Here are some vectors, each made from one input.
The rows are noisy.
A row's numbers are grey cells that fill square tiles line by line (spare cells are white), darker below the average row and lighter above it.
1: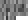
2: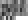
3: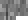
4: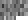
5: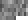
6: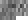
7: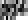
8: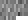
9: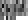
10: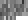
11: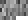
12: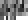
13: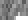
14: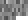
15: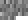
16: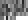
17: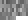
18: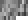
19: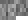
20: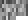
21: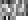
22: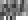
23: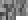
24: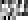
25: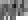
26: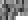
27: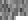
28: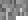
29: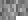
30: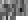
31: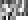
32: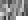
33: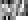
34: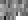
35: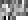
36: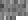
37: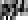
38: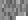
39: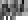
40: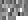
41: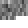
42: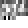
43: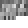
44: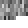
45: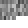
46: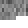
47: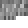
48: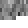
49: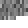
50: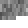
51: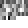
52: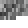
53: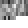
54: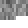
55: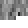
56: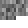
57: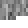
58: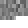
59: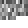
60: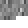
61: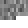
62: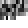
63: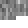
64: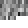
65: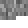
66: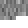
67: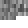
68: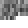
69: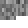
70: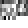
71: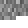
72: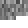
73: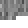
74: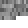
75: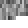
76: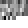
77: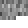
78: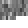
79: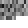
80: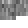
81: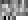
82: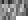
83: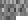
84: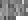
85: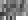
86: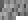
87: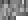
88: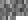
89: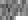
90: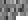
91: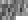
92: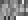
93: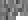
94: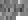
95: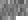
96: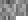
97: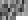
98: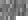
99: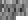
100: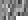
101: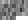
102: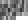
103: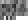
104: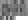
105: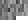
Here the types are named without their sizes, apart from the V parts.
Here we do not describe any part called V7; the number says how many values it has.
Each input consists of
four true/false values, together with either a point on a line, or a value of V7.
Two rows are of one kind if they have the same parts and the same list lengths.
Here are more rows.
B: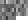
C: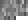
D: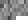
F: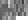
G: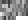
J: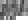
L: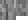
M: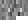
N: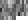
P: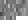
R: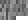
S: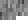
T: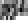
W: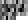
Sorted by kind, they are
B, C, D, G, M, N, R, W
F, J, L, P, S, T

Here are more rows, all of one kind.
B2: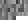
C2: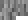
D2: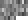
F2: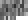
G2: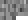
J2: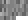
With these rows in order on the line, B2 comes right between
C2 and G2.
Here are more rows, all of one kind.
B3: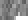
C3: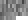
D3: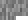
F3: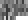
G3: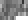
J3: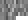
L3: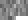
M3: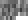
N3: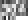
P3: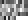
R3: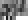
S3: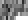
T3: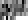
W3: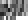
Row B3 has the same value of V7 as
C3, G3, S3 and T3.
